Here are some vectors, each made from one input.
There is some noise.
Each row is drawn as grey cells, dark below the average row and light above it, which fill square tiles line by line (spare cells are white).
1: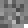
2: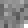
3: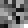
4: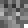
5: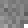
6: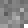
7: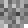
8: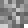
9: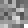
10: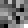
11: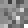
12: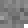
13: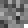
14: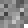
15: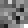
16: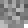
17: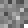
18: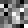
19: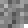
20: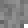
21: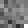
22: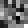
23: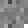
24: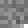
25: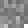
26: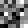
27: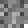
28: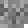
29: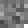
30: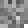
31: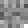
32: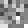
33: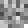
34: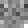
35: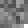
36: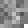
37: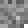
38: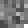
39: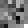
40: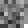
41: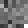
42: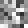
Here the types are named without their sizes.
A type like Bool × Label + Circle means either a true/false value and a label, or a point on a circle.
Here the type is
List(Line).
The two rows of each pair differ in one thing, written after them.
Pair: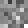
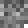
the place on the line in item 2 of the list
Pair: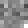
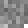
the place on the line in item 1 of the list
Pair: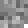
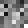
the place on the line in item 2 of the list
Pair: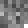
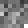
the place on the line in item 2 of the list
